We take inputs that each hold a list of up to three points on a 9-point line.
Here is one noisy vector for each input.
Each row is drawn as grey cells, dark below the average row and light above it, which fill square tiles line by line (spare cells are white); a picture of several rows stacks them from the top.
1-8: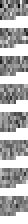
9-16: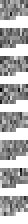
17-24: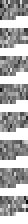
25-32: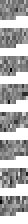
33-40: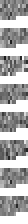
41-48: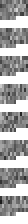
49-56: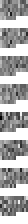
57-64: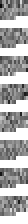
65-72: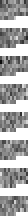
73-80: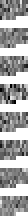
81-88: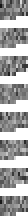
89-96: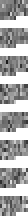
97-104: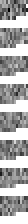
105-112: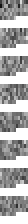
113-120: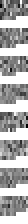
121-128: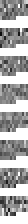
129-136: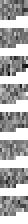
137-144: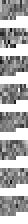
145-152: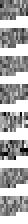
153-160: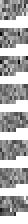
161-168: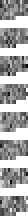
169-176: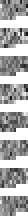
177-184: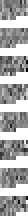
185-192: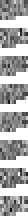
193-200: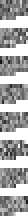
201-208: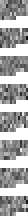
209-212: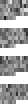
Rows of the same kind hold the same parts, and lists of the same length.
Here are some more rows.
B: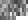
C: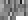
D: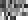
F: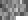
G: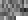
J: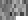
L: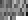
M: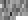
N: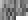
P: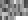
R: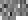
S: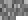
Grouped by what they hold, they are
B, C, N
D
F, J, L, P
G, M, R, S

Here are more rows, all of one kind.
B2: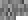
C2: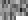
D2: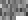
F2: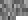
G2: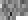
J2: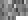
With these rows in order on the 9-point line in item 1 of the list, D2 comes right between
C2 and J2.
